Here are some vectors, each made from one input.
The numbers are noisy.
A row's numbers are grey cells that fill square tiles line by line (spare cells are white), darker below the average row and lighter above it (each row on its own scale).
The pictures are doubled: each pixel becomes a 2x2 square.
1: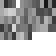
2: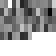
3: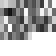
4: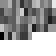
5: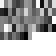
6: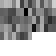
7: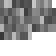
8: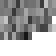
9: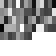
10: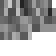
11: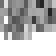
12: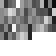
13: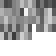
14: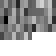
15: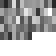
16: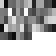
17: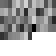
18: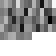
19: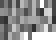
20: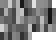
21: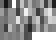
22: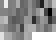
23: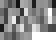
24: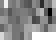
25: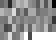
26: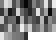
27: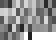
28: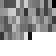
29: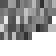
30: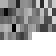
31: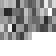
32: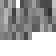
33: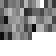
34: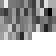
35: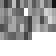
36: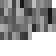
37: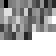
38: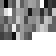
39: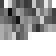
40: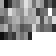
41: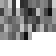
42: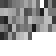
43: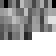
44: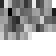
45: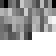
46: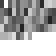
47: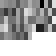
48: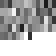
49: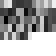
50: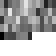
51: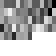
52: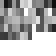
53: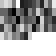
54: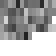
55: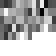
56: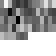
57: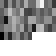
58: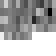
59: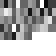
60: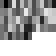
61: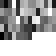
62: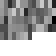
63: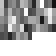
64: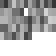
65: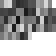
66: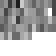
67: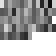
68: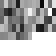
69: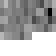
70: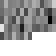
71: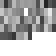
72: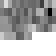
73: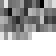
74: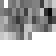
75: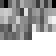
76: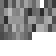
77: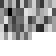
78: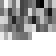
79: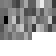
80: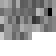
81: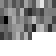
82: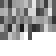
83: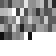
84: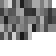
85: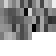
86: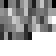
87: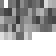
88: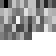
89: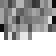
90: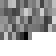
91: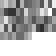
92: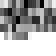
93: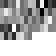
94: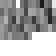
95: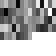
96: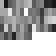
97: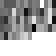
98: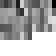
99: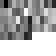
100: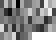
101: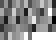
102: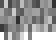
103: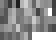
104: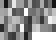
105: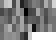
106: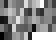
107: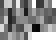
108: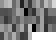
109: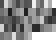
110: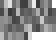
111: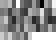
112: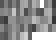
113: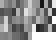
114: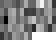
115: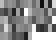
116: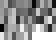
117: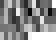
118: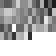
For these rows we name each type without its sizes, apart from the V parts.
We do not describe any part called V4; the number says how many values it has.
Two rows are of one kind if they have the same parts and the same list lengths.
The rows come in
2 kinds.
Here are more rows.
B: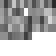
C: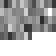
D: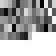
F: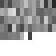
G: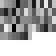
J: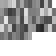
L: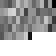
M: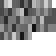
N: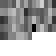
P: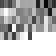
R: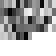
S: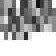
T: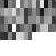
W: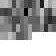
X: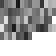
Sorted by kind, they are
B, C, D, G, J, R, X
F, L, M, N, P, S, T, W

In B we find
a true/false value and a value of V4.
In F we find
a point on a line and a true/false value.
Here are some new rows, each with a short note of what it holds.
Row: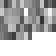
a true/false value and a value of V4
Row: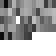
a true/false value and a value of V4
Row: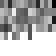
a point on a line and a true/false value
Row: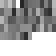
a point on a line and a true/false value
